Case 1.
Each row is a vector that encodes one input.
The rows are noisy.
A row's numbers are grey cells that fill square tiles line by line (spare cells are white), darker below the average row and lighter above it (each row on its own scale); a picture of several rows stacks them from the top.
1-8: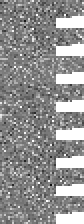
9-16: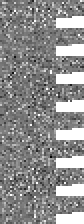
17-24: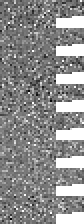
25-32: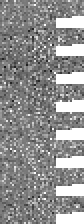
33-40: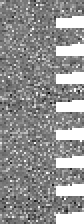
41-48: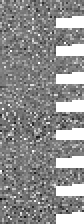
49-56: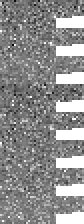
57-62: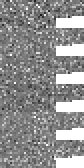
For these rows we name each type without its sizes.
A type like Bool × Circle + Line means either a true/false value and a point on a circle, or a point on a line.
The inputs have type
Circle + Unit.
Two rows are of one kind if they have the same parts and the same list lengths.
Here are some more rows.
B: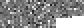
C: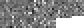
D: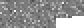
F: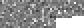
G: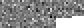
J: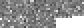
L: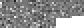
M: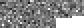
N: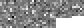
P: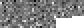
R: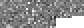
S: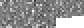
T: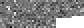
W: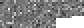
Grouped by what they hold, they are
B, C, D, J, L, M, N, P, R, S, T, W
F, G

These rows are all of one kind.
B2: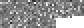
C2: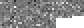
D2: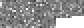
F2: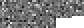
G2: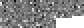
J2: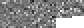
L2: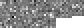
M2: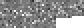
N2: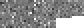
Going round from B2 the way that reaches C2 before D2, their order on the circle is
B2, J2, F2, C2, L2, M2, N2, G2, D2.
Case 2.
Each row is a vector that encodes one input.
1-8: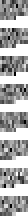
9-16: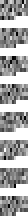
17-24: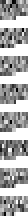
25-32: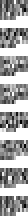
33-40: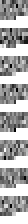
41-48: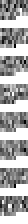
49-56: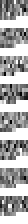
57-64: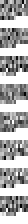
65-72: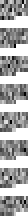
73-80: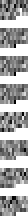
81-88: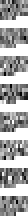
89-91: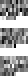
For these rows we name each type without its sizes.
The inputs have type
Line.
